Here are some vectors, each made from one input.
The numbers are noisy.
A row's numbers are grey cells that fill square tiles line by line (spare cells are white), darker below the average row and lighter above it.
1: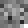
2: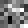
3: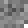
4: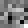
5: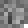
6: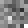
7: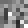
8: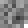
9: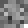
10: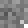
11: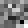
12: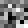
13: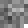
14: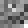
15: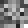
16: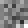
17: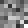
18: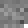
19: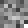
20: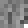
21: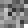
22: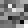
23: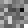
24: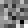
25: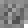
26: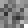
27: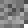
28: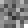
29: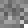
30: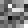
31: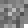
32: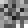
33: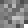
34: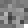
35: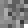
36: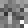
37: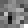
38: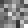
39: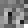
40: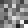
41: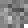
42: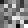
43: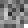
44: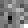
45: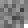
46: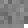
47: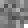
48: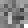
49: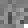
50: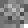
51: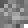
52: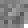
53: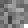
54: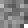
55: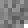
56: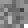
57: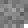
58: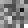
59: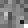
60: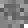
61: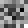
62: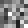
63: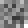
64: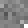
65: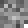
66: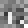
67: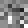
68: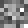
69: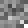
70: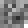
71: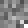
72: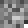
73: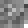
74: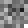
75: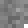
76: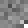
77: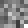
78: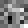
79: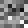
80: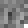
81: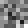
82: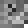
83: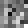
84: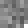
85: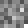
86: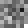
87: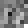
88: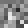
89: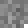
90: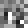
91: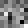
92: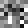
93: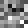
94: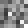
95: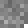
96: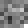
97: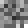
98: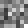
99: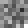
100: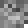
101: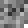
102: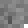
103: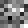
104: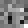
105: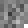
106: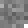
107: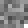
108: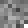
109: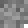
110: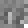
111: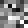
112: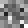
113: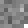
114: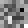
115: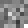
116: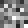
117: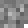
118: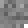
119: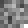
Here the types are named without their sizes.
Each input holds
a point on a line and a true/false value.
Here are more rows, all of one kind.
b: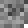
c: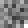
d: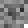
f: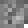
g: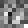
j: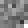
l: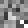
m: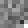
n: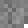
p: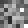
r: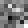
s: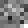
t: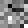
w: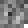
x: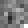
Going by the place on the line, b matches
c, d, s and w.
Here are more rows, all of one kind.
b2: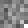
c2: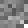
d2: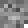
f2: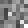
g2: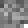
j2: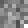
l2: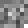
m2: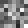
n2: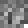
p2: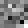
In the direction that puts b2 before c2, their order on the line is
j2, f2, b2, m2, d2, l2, g2, p2, c2, n2.
